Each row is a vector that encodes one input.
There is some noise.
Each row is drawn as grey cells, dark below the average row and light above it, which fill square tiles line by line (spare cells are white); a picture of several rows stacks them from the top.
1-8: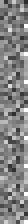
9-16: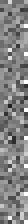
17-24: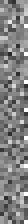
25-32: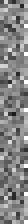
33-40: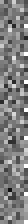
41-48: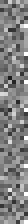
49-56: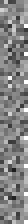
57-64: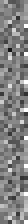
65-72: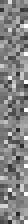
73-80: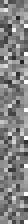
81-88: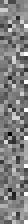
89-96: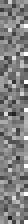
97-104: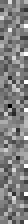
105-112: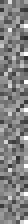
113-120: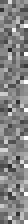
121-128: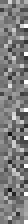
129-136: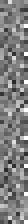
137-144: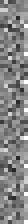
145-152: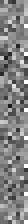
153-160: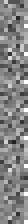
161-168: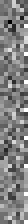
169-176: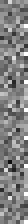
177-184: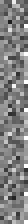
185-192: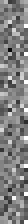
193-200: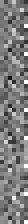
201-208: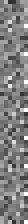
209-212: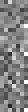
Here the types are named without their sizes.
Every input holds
either a point on a circle, or a label, or a point on a line.
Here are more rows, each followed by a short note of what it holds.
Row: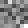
a label
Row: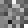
a point on a line
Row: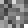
a point on a line
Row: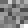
a label
